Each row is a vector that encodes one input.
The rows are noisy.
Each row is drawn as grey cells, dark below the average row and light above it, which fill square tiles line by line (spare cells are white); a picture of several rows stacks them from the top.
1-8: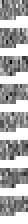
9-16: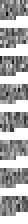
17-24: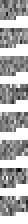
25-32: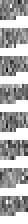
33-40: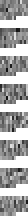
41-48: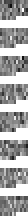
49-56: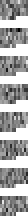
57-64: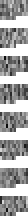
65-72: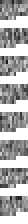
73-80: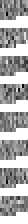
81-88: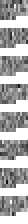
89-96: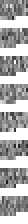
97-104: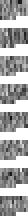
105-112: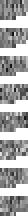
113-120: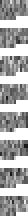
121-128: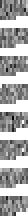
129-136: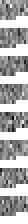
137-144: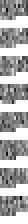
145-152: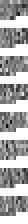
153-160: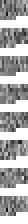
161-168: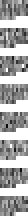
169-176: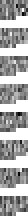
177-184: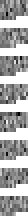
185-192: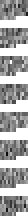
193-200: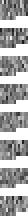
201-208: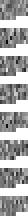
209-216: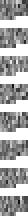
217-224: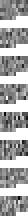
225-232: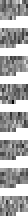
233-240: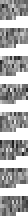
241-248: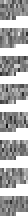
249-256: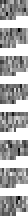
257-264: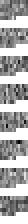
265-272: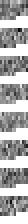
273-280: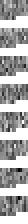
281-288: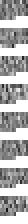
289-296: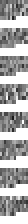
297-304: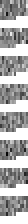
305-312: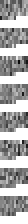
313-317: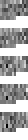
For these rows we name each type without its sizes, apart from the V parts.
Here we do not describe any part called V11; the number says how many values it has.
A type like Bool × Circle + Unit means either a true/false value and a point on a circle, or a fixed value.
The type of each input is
Bool × List(Line) × V11.
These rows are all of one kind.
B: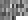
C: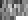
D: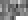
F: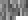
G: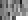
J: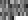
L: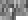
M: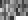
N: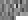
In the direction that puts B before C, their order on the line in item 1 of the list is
B, G, C, N, L, F, D, M, J.
